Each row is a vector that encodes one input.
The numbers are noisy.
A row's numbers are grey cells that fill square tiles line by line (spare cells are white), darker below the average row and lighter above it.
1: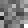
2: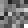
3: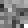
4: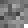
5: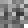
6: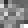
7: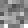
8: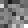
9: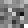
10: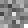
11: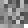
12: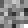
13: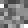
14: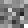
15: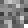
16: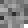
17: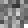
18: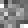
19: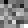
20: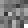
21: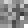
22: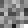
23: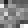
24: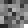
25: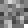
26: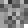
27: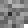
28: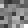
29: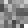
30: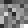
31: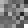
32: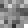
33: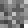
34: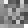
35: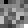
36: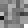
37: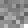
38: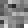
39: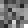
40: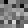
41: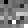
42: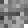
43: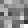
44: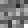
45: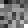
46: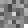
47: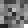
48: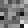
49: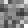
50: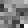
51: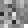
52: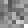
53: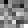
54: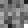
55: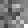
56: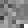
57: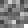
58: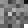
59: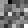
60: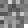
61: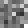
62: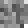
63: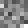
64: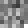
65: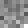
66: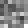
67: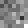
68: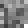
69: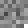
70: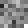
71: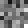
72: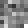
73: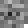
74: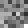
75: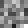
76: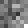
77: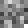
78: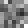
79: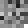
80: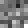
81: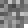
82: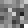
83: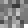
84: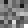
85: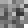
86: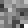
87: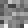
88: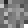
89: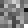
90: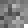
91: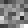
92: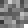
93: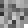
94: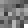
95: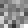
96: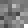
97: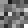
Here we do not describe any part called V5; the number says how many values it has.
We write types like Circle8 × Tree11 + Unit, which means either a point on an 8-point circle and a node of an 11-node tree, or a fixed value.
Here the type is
Bool × Label4 × V5 × V5.
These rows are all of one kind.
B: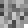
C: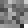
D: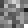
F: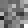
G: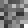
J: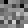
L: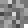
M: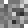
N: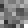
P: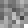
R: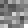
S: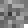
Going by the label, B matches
D and N.
